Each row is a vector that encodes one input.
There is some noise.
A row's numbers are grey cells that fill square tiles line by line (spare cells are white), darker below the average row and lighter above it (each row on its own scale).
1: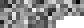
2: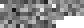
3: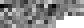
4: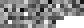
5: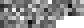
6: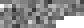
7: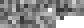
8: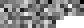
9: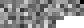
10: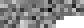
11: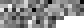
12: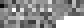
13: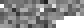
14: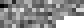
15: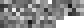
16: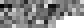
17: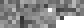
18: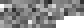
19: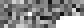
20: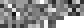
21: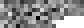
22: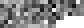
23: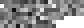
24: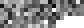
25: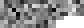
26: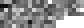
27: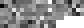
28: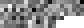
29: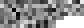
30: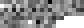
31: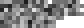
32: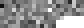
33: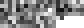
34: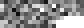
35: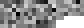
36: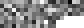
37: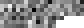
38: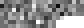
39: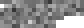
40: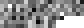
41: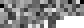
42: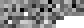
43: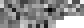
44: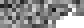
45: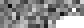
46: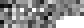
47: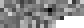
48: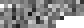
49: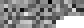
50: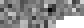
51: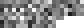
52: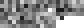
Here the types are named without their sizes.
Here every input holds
a list of points on a line.
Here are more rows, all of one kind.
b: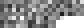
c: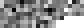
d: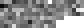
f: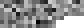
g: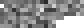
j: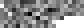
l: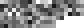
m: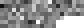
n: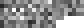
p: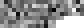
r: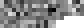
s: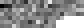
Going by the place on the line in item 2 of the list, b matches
f and g.
